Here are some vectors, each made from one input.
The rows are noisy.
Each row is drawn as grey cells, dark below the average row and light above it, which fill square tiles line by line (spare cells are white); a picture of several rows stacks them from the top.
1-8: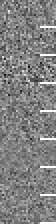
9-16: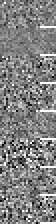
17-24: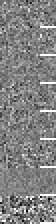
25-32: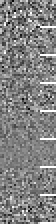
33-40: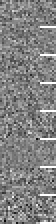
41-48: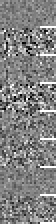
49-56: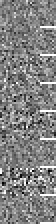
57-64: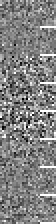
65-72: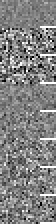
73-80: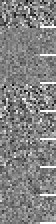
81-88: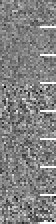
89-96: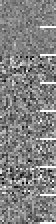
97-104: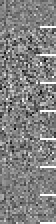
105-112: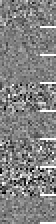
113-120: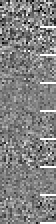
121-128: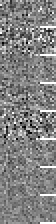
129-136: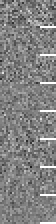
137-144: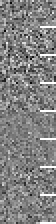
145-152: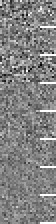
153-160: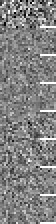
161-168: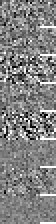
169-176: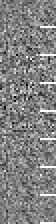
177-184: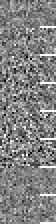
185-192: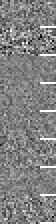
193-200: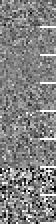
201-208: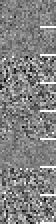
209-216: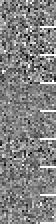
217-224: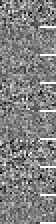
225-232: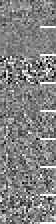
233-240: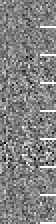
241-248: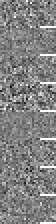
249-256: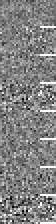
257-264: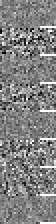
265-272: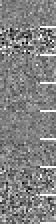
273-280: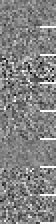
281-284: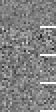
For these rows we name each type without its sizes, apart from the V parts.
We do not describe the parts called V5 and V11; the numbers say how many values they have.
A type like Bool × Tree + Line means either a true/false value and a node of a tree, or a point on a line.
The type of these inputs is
(Bool × Bool × Bool × Bool × Label + V5) × (Label × V11 + Unit).
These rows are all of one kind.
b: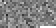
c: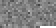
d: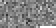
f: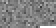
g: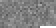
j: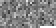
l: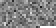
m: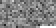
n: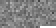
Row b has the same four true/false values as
c and n.
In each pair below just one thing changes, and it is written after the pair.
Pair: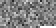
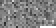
the value of V5
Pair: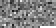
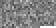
the value of V11
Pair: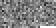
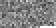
the value of V5
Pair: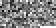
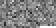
the value of V11
